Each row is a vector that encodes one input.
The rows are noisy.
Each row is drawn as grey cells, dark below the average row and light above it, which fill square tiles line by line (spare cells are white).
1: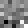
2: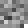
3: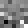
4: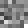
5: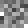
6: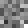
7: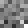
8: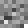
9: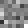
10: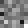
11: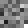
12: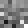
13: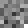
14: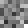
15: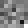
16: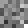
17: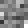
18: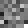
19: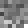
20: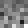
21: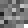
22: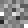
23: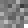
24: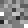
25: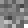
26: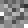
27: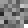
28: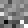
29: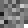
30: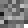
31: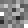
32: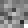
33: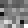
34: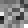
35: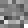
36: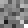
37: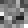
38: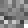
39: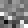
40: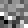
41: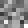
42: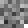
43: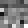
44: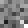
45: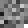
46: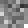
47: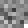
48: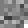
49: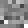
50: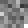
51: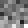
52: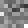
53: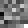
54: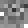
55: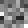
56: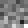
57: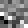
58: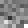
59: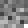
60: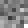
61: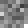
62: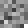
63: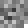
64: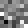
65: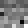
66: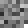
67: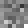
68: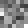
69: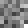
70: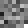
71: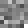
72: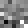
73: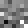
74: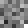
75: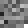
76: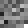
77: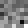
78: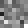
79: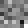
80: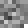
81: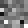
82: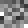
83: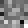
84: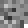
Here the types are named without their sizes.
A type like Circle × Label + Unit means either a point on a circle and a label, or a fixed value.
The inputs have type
(Bool × Bool × Bool + Unit) × Line.
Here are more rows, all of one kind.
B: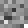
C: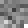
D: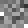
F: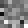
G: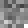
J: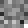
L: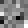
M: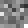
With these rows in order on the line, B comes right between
C and G.
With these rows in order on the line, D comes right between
L and M.
